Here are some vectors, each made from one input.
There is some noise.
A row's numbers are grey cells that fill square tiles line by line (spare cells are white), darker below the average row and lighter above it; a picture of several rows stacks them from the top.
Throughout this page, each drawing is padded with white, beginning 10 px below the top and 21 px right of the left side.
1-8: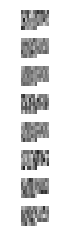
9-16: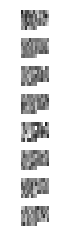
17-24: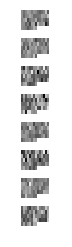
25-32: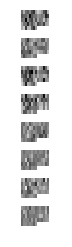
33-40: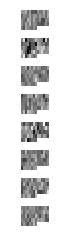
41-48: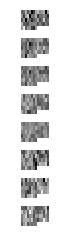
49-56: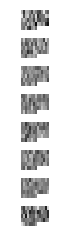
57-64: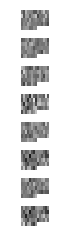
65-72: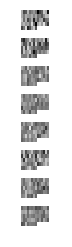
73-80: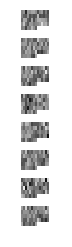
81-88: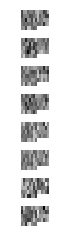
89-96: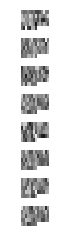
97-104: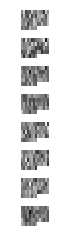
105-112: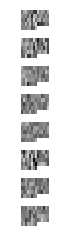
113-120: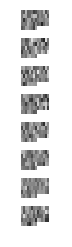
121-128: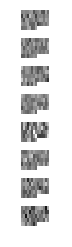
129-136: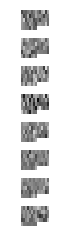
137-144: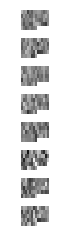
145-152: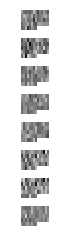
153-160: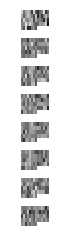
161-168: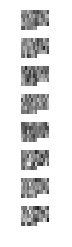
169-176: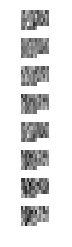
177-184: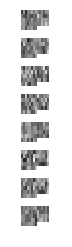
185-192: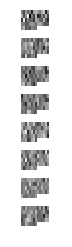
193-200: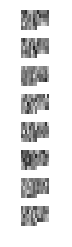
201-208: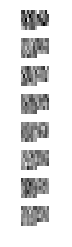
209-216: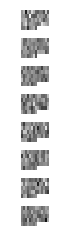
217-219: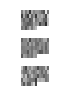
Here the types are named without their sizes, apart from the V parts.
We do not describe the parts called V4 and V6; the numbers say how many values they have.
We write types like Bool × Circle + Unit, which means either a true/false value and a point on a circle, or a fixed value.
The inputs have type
Bool × Circle × (Line + V4) + V6.
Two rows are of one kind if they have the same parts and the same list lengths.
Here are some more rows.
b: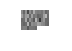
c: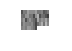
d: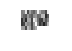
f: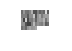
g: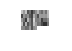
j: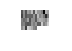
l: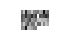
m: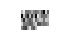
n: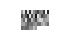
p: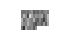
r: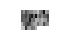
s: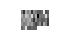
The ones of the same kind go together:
b, d, f
c, j, l, r
g, m, n, p, s

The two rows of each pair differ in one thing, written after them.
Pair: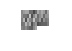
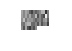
the true/false value
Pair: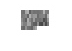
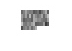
the value of V4
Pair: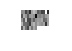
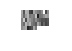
the true/false value
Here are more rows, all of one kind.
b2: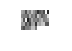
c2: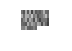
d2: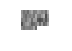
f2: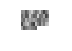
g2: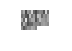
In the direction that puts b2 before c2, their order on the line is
d2, b2, f2, g2, c2.
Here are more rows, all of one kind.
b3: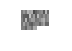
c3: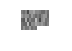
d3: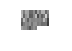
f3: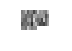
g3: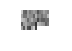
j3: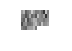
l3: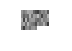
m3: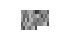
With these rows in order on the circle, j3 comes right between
c3 and m3.
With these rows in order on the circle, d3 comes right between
b3 and f3.
